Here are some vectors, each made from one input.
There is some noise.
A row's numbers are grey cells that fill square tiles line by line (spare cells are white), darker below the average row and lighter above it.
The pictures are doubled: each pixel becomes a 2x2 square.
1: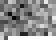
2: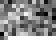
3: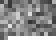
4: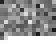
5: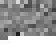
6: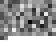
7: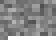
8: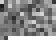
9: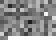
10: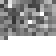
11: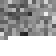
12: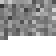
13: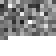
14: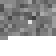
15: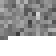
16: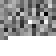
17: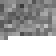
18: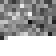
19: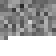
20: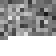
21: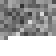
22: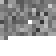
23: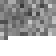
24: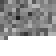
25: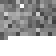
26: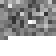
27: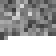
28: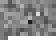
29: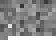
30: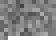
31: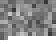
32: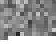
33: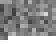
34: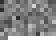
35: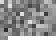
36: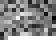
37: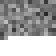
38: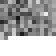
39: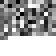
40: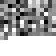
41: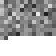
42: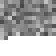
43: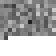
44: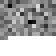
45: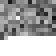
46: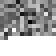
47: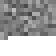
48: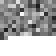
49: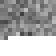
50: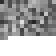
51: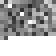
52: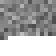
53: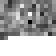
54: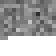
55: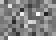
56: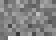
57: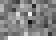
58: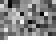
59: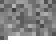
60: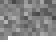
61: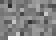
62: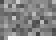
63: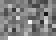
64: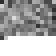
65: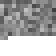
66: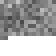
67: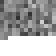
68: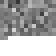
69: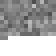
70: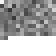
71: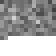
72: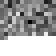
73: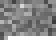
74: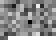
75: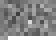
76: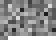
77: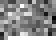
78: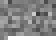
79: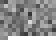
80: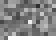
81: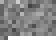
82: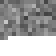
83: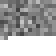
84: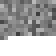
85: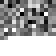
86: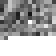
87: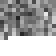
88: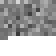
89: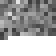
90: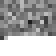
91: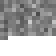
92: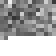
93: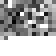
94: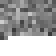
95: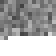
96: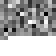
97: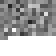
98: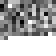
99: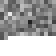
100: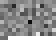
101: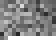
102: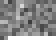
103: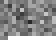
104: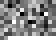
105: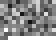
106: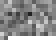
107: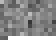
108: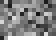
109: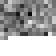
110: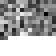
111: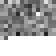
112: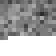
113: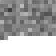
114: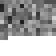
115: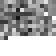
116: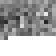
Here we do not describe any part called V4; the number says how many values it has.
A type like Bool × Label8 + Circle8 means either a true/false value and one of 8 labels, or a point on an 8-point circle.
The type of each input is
(Label8 + Line5) × V4.
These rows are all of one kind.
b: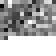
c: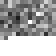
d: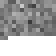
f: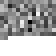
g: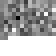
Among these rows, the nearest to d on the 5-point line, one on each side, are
b and f.
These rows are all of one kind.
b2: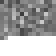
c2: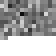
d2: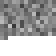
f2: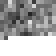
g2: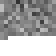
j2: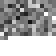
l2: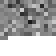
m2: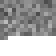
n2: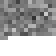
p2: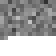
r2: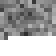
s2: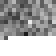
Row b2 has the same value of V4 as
r2 and s2.
